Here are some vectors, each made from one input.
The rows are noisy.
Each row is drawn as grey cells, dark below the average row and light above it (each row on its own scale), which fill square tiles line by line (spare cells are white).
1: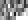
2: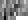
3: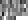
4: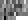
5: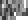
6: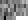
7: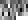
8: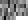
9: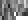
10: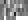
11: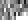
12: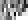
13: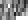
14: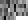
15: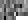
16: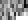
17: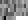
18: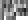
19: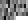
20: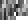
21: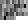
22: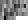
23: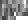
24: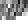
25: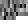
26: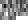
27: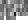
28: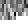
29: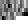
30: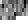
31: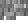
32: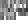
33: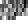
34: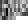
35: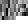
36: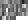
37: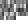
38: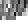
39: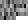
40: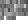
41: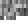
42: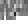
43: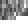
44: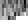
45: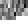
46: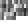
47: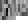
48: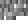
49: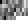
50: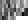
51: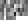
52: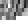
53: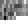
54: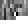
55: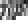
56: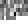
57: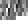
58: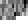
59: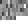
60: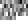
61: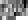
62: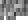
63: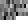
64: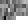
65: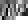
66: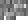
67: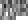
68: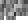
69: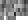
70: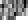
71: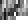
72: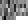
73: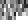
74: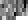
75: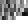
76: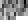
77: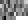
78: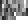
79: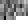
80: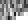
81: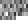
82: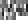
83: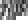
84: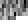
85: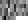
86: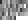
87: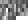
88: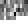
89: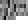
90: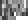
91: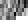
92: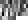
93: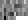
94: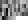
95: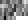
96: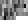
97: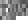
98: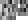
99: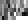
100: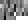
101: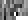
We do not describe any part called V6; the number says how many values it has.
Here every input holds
a true/false value and a value of V6, together with either a point on a 5-point circle, or a fixed value.
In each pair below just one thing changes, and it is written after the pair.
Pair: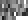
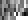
the place on the 5-point circle
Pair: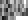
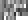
the true/false value
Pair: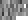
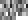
the place on the 5-point circle
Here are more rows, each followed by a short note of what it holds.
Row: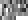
a point on a 5-point circle, a true/false value and a value of V6
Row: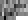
a true/false value and a value of V6
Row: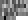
a true/false value and a value of V6
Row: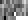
a point on a 5-point circle, a true/false value and a value of V6
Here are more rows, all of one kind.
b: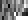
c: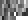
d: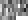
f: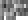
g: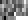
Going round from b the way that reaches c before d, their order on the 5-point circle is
b, c, g, f, d.
